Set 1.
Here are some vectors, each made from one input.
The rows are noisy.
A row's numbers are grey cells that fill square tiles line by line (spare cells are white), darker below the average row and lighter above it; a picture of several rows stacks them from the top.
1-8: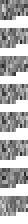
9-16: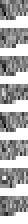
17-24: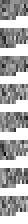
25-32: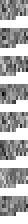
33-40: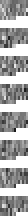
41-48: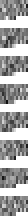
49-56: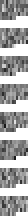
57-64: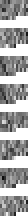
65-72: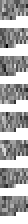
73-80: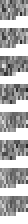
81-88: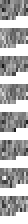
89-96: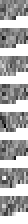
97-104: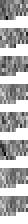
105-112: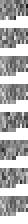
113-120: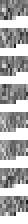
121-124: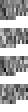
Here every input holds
a true/false value, together with either a fixed value, or a point on a 4-point line and a point on a 5-point line.
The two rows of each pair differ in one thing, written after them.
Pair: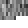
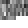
the place on the 5-point line
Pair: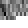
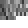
the place on the 5-point line
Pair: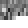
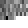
the true/false value
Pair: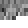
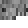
the place on the 5-point line
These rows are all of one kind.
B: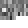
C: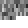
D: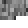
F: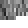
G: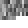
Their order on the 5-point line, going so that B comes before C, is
G, D, F, B, C.
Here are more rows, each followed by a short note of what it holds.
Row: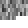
a true/false value
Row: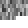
a true/false value
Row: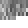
a true/false value
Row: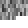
a true/false value
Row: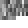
a point on a 4-point line, a point on a 5-point line and a true/false value
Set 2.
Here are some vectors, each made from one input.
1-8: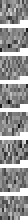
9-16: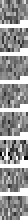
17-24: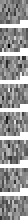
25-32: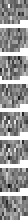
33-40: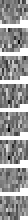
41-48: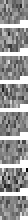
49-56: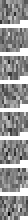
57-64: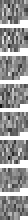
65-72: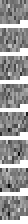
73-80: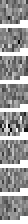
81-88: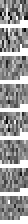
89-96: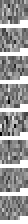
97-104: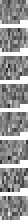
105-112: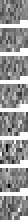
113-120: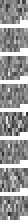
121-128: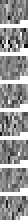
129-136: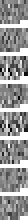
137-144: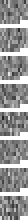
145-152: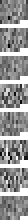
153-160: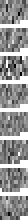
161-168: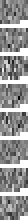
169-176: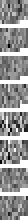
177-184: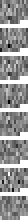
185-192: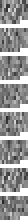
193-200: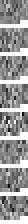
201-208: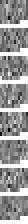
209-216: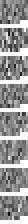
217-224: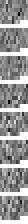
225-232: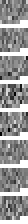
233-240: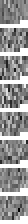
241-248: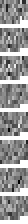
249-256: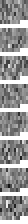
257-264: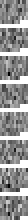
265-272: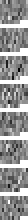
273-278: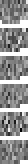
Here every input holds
a list of up to two points on a 10-point line.
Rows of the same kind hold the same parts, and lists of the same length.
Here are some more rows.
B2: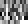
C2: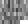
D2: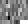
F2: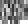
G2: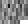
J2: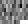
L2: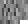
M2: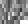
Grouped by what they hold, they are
B2
C2, F2, G2, M2
D2, J2, L2

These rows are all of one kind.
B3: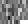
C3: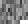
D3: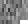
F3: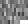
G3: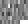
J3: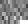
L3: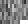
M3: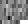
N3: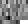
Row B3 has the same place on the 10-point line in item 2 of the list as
C3 and D3.
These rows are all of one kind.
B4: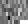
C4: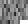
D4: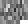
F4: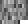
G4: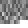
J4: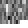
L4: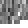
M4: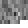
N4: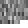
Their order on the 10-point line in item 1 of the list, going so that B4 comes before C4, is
L4, B4, J4, F4, G4, C4, M4, D4, N4.
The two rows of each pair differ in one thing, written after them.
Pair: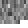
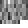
the place on the 10-point line in item 1 of the list
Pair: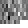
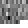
the place on the 10-point line in item 1 of the list
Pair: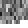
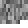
the place on the 10-point line in item 2 of the list
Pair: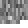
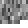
the place on the 10-point line in item 1 of the list
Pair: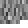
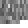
the place on the 10-point line in item 2 of the list
